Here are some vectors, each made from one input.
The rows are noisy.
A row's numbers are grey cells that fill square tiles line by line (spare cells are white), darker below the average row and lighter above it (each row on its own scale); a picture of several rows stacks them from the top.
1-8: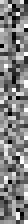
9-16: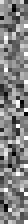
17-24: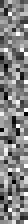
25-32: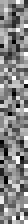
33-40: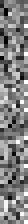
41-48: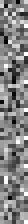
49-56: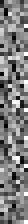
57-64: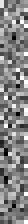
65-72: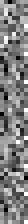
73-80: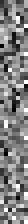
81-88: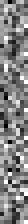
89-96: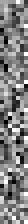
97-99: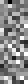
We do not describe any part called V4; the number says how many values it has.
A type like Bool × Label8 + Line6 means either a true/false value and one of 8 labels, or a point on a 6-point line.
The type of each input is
Bool × V4 + List2(Line5).
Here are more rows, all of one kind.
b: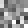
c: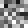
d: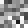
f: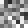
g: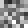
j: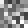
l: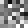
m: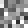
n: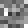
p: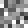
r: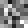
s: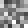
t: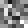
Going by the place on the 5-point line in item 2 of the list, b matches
j and n.
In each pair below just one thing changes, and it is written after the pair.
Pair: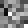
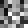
the value of V4
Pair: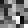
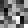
the value of V4
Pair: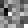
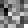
the true/false value
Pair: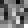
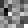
the value of V4
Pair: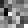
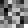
the value of V4
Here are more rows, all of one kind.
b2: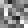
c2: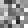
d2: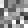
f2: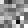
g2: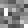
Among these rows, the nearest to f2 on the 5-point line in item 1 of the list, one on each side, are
c2 and d2.
